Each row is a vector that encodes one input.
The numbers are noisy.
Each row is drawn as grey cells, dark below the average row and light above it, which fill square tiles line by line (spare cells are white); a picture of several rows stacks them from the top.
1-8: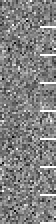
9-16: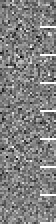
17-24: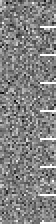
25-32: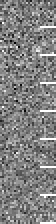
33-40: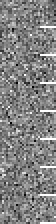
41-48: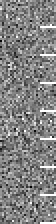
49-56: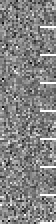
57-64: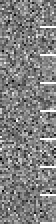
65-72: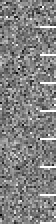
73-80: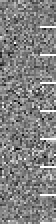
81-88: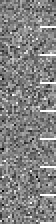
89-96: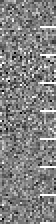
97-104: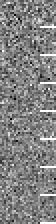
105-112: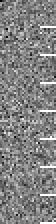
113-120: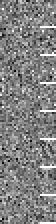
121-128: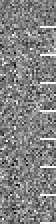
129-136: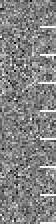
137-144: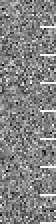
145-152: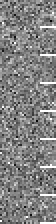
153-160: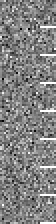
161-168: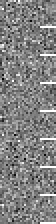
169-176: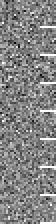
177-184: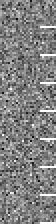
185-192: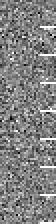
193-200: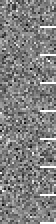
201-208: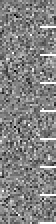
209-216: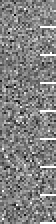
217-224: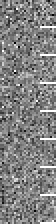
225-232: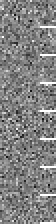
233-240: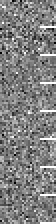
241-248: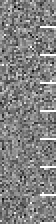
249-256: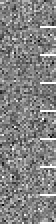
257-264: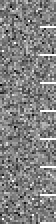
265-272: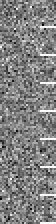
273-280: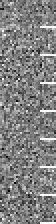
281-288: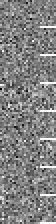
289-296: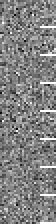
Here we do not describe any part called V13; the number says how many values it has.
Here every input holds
a true/false value and a value of V13, together with either a point on a 14-point circle, or a fixed value.
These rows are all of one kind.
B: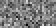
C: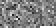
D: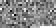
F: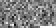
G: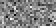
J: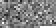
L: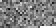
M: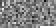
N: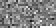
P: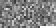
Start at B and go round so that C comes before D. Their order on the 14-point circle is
B, C, J, L, F, P, N, D, G, M.
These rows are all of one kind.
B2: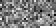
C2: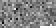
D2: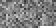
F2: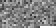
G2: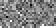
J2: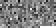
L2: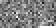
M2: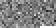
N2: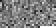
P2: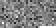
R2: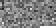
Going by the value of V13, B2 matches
D2, P2 and R2.
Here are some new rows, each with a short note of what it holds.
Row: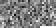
a point on a 14-point circle, a true/false value and a value of V13
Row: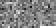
a true/false value and a value of V13
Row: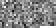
a point on a 14-point circle, a true/false value and a value of V13
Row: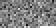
a true/false value and a value of V13
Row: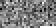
a true/false value and a value of V13
